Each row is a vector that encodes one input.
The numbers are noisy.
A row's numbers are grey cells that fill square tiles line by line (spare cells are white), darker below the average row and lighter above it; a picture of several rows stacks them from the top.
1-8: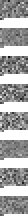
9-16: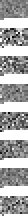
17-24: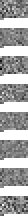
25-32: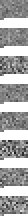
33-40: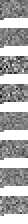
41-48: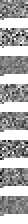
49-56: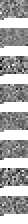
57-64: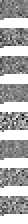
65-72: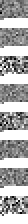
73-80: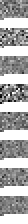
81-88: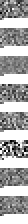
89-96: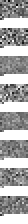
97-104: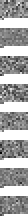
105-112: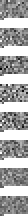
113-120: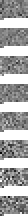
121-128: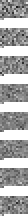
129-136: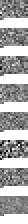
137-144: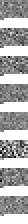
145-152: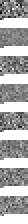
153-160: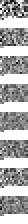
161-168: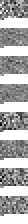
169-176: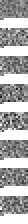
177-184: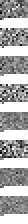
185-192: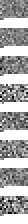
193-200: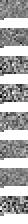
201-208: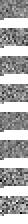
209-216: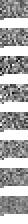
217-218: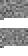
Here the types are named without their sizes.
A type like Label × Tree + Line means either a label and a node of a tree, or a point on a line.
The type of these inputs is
((Bool × Bool × Bool × Bool + Unit) × Label + Line) × Line.
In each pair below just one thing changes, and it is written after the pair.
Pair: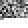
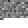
the label
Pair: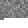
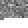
the place on the line
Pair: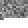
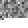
one of the four true/false values
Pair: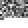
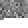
the label
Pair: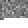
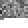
one of the four true/false values
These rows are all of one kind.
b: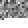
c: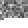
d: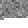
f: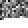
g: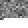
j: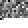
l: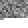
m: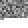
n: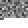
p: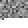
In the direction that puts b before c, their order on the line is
m, l, d, j, n, p, f, b, g, c.
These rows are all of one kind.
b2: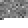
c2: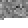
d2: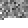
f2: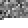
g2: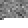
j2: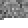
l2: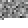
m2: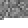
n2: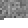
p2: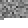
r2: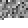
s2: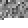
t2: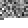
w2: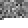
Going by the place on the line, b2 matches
g2, r2 and s2.
